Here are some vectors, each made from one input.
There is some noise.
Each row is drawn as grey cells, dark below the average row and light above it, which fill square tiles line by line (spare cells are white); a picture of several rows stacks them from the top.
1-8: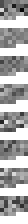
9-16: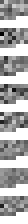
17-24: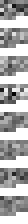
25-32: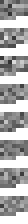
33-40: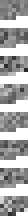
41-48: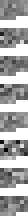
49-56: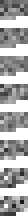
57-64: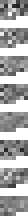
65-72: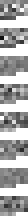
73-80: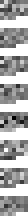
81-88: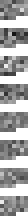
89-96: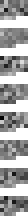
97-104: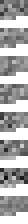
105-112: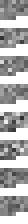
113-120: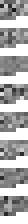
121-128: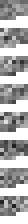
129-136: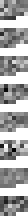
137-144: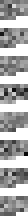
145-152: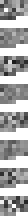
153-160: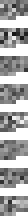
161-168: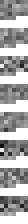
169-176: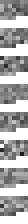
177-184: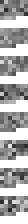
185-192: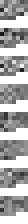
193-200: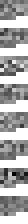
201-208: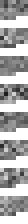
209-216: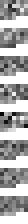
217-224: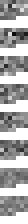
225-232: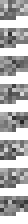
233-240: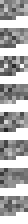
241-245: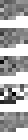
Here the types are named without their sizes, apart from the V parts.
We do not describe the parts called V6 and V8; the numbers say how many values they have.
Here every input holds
either a point on a circle and a value of V8, or a true/false value and a value of V6.
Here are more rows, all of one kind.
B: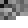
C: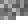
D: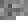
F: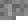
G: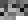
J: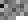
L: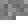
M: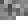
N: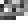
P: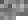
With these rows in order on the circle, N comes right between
C and J.
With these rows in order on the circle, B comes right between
D and G.
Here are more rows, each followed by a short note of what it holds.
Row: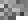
a point on a circle and a value of V8
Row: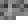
a point on a circle and a value of V8
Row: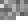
a point on a circle and a value of V8
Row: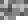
a point on a circle and a value of V8
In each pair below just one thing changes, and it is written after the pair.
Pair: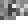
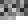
the value of V8
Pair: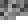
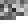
the place on the circle
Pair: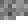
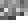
the place on the circle
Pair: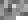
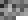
the value of V8
